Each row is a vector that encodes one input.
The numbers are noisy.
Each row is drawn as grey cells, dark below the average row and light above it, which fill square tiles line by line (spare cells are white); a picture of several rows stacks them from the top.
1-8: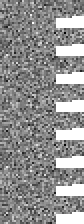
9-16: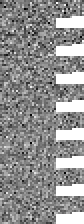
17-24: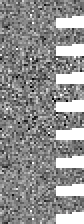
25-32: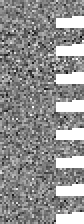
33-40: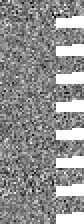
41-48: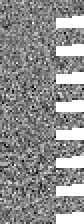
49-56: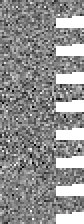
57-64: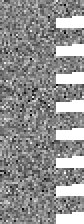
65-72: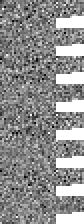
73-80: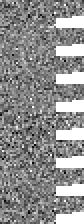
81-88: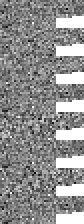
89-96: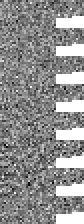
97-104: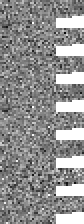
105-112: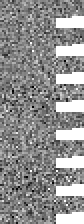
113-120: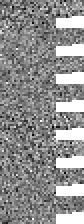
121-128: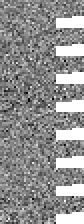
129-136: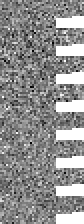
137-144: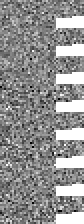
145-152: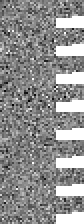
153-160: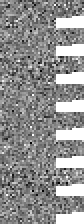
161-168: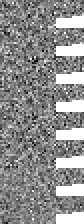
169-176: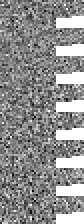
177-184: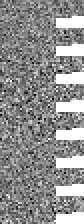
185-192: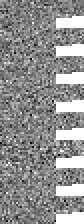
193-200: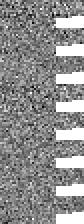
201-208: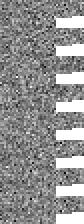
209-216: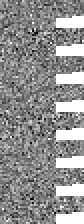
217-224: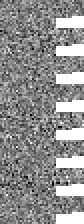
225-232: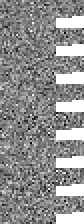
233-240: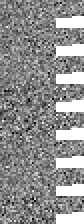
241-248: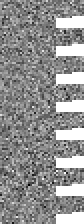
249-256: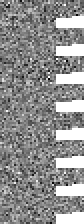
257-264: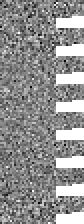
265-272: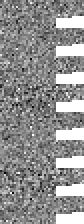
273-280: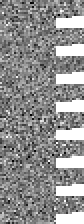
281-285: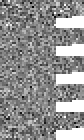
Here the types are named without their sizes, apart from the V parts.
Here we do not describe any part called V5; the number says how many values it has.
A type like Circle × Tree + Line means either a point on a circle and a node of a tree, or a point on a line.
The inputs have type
(Bool × Line × (Tree + Unit) + V5 × V5) × Line.
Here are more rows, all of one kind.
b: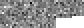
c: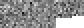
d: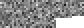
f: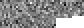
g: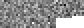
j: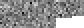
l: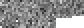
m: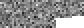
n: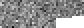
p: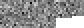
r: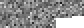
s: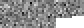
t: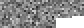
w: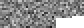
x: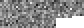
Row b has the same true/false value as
n, r, t and x.
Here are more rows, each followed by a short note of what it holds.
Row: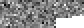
a point on a line and two values of V5
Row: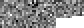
a point on a line and two values of V5
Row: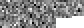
a point on a line and two values of V5
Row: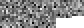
a point on a line and two values of V5
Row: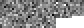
a point on a line and two values of V5
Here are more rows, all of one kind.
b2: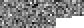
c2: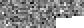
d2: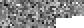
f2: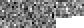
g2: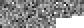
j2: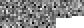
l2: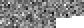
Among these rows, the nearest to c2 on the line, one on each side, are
d2 and j2.
